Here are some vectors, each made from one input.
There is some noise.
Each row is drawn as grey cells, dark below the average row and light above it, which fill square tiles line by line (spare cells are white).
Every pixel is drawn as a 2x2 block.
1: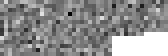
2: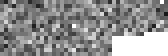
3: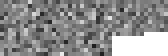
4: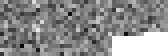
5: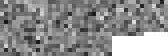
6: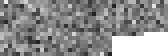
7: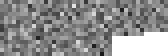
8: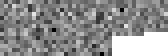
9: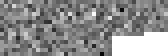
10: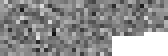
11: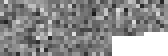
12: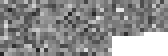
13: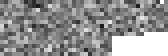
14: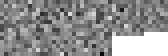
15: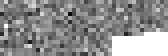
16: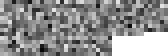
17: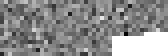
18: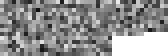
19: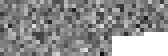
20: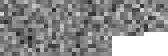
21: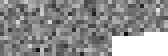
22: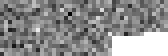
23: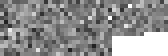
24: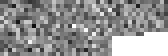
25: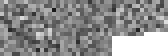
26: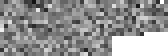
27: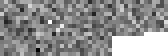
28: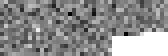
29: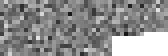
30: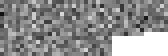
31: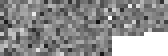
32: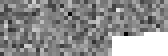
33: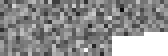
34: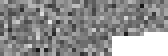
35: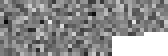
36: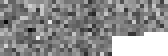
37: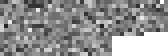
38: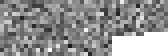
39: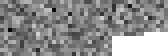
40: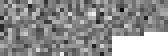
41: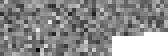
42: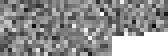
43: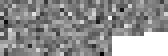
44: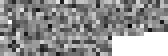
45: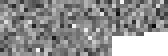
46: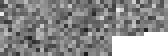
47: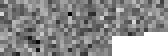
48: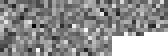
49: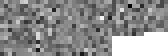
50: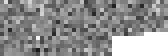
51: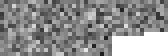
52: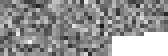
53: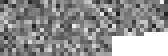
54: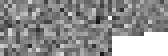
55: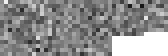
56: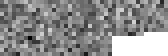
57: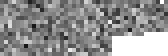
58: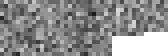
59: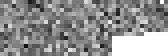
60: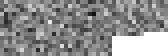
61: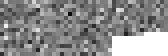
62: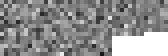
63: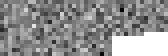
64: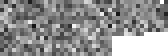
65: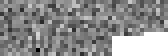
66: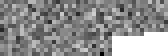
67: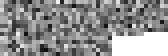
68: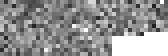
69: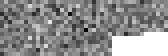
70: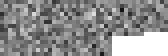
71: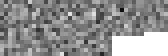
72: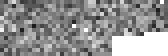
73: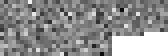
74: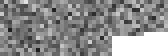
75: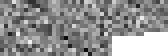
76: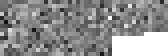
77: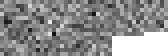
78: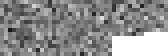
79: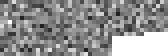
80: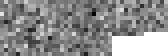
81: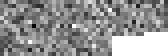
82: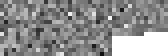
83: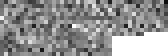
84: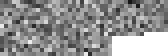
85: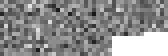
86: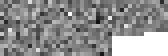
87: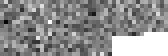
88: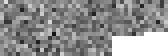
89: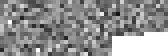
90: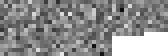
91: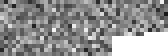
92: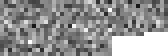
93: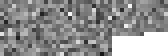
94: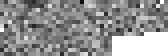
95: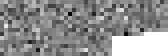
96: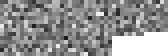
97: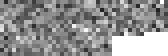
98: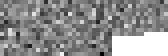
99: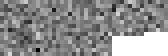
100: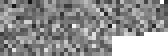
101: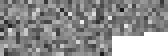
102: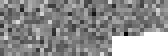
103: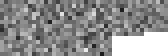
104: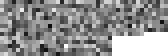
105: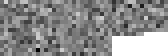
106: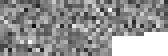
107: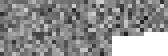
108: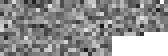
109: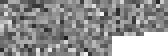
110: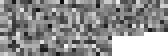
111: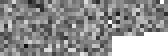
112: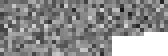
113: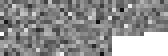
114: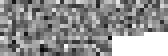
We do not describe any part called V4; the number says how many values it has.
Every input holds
either a true/false value and a value of V4, or a list of up to two points on a 5-point line.
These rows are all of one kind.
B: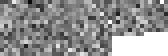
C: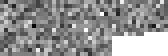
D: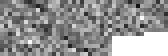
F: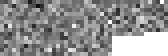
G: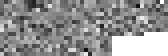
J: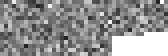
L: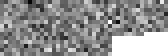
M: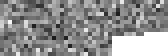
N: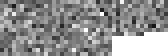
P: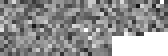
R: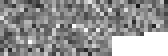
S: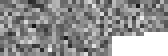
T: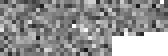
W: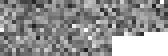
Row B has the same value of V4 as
F, J and L.
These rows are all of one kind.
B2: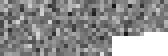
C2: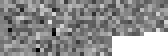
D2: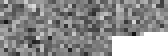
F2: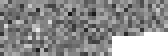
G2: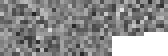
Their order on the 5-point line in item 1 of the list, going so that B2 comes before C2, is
F2, B2, C2, G2, D2.
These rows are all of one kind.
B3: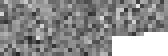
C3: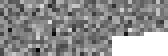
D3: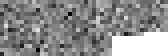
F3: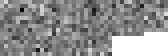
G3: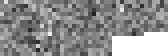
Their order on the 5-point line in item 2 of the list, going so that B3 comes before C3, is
D3, B3, G3, F3, C3.
